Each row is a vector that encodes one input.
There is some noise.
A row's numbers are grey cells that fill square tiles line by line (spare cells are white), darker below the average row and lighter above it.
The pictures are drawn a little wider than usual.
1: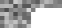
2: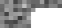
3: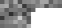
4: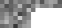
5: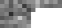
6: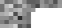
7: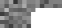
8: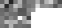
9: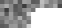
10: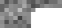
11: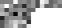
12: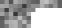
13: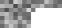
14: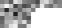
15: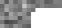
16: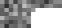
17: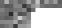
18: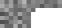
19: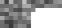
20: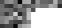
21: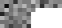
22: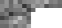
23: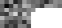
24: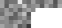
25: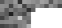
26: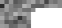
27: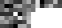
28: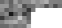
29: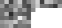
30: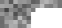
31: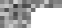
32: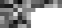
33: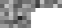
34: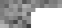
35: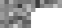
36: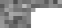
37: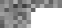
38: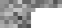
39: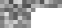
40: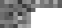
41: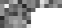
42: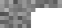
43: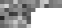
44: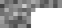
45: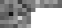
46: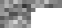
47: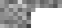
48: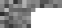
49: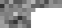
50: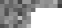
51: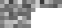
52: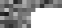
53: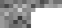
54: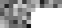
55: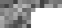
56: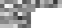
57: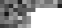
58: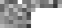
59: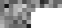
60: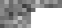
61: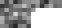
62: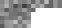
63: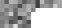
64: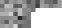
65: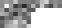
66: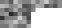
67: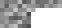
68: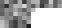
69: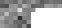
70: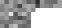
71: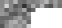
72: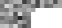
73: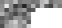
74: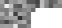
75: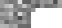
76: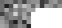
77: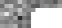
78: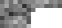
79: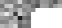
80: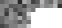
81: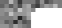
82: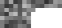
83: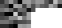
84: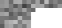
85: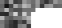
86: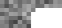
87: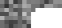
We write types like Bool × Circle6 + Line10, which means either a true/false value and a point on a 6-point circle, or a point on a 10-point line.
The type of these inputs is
Line7 × Tree8 + Line8.
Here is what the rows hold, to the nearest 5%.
About 55% of them hold a point on a 7-point line and a node of an 8-node tree. The rest hold a point on an 8-point line.
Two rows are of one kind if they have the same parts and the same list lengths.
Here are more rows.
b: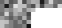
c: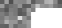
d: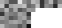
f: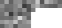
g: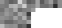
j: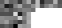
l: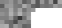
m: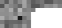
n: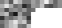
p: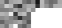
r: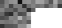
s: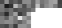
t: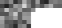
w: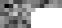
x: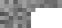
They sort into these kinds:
b, d, g, l, m, p, t, w, x
c, f, j, n, r, s

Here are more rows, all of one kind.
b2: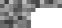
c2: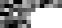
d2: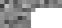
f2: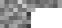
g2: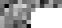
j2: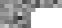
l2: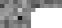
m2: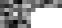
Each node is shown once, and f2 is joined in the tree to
b2.
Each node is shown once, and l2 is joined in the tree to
g2.
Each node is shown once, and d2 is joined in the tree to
j2.
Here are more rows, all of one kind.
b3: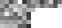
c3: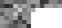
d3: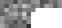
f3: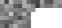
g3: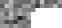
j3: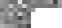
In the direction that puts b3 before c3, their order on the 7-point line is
f3, j3, d3, g3, b3, c3.
